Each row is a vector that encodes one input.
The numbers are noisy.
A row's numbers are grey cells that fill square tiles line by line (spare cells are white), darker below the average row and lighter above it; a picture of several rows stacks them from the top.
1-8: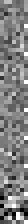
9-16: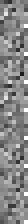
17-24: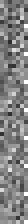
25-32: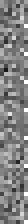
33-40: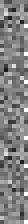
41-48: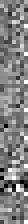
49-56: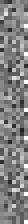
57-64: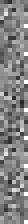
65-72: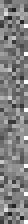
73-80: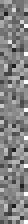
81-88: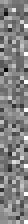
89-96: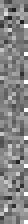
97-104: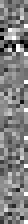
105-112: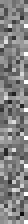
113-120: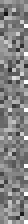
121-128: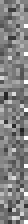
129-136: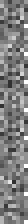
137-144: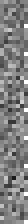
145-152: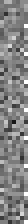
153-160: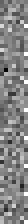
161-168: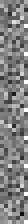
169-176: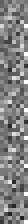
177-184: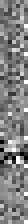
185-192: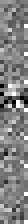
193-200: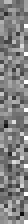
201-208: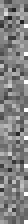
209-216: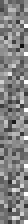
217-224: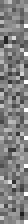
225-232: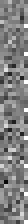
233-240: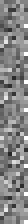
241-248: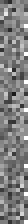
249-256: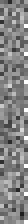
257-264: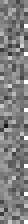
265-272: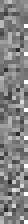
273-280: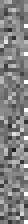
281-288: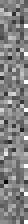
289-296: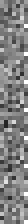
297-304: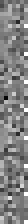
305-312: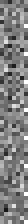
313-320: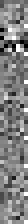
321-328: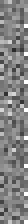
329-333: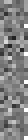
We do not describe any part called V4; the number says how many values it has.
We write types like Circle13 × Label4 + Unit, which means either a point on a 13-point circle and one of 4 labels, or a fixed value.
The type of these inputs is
List2(Bool × V4).
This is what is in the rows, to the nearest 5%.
All of them are lists of up to two items, each a true/false value and a value of V4: a few are empty, 40% hold one and 60% two.
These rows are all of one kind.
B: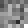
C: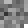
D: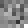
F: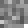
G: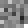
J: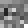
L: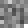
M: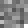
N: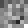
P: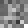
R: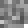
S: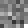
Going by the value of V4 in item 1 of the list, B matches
D, N and P.
